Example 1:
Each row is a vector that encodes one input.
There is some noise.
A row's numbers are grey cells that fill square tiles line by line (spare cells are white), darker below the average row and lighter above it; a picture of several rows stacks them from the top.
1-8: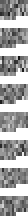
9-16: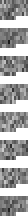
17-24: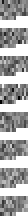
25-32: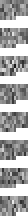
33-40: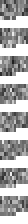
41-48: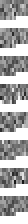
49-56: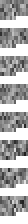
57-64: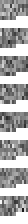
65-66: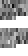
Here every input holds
four true/false values.
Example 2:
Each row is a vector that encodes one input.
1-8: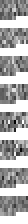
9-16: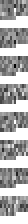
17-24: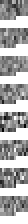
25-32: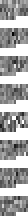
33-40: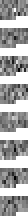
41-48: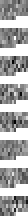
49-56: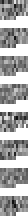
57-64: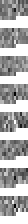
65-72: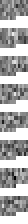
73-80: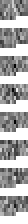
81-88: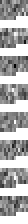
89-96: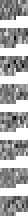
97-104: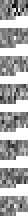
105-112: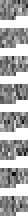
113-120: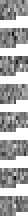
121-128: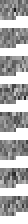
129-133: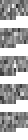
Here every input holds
five true/false values.
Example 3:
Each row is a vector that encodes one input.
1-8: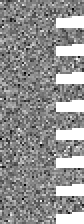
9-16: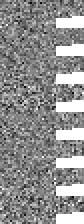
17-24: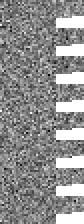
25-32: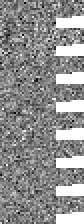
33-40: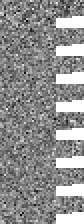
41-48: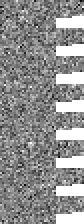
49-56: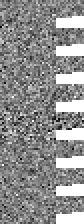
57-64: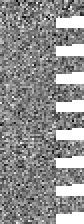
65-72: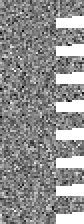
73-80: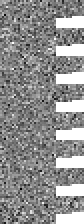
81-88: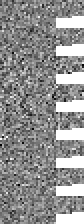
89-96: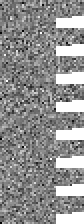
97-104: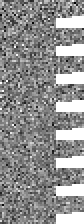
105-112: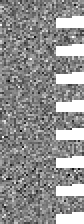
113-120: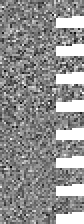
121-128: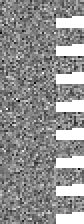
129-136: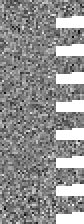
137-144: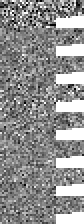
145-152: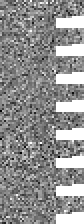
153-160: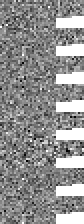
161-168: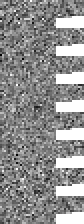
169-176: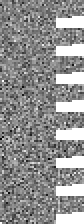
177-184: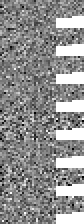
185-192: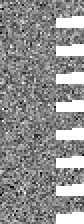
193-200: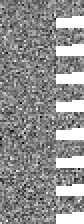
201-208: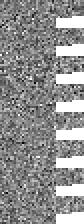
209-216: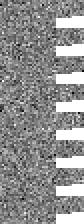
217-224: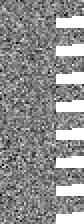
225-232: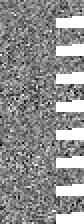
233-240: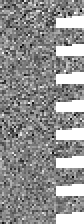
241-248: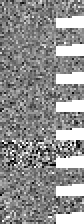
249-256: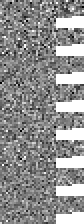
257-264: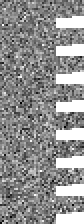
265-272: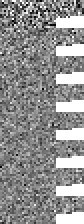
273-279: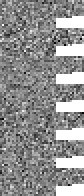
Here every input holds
either a point on an 11-point circle, or a fixed value.
